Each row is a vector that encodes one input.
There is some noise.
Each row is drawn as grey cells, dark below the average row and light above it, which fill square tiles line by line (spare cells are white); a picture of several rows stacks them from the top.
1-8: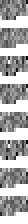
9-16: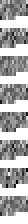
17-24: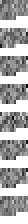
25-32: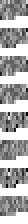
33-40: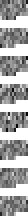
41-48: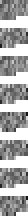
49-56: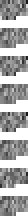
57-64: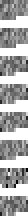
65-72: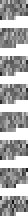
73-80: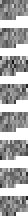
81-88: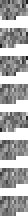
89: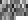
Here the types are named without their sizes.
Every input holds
a point on a line.
